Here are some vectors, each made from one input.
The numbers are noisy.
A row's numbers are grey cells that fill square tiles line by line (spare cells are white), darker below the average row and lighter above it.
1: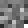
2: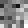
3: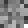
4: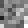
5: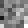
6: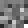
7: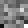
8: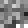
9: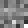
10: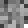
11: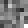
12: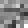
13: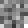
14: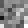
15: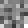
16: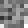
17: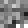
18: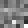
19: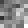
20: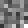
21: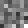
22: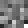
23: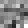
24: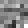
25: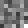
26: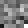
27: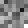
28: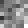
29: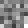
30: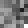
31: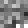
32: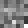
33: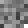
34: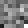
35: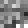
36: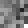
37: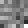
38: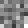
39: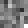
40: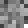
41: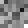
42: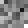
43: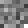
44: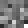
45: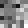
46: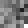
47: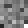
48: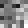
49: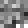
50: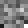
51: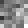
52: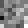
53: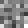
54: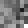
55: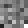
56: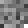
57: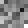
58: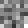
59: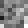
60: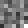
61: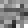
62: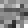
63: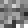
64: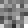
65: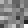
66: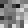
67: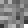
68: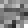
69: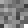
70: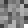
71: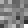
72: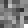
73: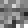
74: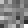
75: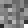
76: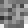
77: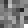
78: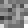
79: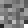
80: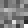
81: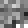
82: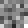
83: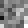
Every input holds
either one of 11 labels, or a point on a 7-point line.
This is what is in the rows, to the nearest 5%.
About 55% of them hold one of 11 labels. The rest hold a point on a 7-point line.
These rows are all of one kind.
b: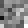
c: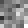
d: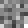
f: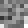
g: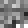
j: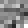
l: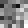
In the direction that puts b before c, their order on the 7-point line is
g, j, d, f, b, c, l.
